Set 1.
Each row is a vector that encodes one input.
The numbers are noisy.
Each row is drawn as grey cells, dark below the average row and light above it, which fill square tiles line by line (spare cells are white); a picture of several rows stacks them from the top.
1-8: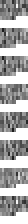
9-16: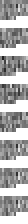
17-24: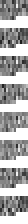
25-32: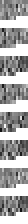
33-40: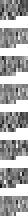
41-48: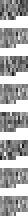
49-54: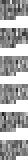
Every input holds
a node of an 8-node tree.
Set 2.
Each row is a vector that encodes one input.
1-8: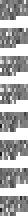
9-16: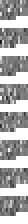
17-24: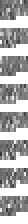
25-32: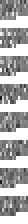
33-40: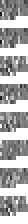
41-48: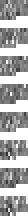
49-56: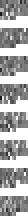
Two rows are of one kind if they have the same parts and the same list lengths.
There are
2 kinds of row.
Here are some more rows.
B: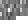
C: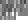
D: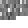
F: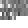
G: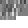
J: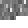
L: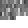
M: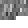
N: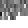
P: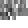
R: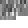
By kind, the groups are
B, C, D, F, G, J, L, M, N, R
P

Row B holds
four true/false values.
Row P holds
a fixed value.
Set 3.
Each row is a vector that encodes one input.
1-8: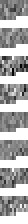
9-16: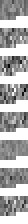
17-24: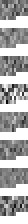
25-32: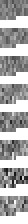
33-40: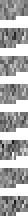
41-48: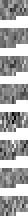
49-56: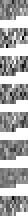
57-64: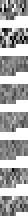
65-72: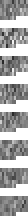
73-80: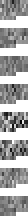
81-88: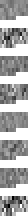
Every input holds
either a point on a 14-point circle, or a fixed value.
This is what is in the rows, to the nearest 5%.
About 95% of them hold a point on a 14-point circle. The rest hold a fixed value.
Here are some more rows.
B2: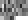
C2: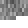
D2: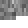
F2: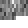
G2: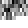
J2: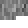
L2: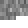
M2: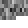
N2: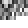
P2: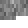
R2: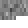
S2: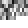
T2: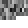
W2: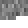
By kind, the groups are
B2, G2
C2, D2, F2, J2, L2, M2, N2, P2, R2, S2, T2, W2

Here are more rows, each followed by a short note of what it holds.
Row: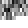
a fixed value
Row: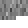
a point on a 14-point circle
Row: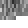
a point on a 14-point circle
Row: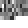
a fixed value
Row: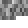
a point on a 14-point circle
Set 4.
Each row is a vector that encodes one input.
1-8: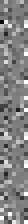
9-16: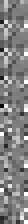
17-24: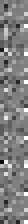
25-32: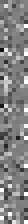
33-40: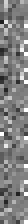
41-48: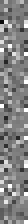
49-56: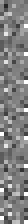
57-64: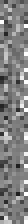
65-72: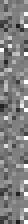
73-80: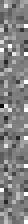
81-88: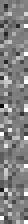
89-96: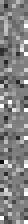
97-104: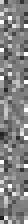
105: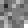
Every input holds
a point on a 13-point line.
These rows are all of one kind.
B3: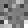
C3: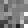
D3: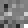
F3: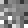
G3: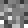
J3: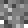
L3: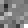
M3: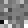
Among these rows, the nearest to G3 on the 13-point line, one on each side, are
F3 and J3.
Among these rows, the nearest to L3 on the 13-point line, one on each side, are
B3 and D3.
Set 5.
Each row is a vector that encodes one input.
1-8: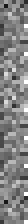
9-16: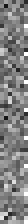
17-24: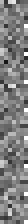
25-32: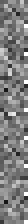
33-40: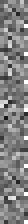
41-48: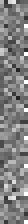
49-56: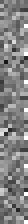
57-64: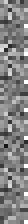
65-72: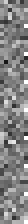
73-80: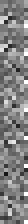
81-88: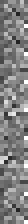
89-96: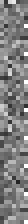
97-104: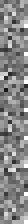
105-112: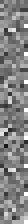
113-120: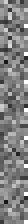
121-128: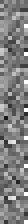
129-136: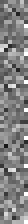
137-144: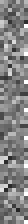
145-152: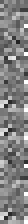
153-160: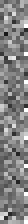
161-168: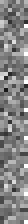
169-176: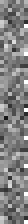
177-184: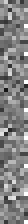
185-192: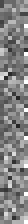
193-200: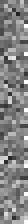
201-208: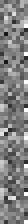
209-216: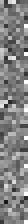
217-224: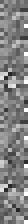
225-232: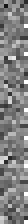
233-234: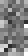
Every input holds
one of 9 labels.
